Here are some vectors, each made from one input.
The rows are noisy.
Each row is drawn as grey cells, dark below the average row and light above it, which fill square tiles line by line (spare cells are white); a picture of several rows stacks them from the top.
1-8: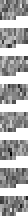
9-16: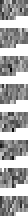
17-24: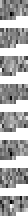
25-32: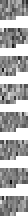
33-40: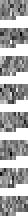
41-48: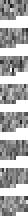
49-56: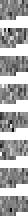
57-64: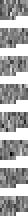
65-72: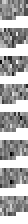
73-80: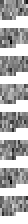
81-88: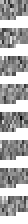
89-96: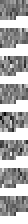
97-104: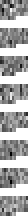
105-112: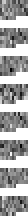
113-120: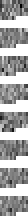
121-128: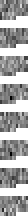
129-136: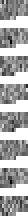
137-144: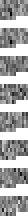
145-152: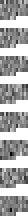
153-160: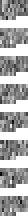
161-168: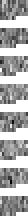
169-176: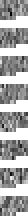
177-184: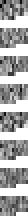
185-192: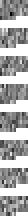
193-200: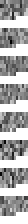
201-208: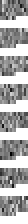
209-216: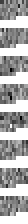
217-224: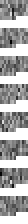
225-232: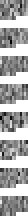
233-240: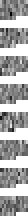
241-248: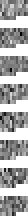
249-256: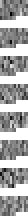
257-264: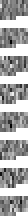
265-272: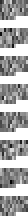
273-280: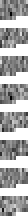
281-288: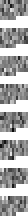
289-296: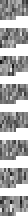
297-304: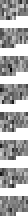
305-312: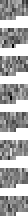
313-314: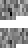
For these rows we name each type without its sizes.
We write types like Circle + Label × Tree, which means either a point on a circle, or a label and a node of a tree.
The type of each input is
Circle × Line × Line + Tree.
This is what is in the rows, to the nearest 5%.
About 55% of them hold a point on a circle and a point on each of two lines. The rest hold a node of a tree.
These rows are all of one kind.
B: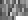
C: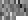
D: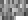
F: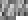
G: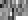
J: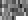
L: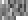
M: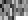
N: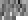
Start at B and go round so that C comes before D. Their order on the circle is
B, J, C, N, L, M, G, F, D.
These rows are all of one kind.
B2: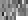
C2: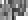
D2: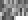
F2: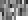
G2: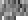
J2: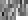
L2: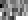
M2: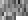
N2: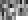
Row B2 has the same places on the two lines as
F2 and N2.
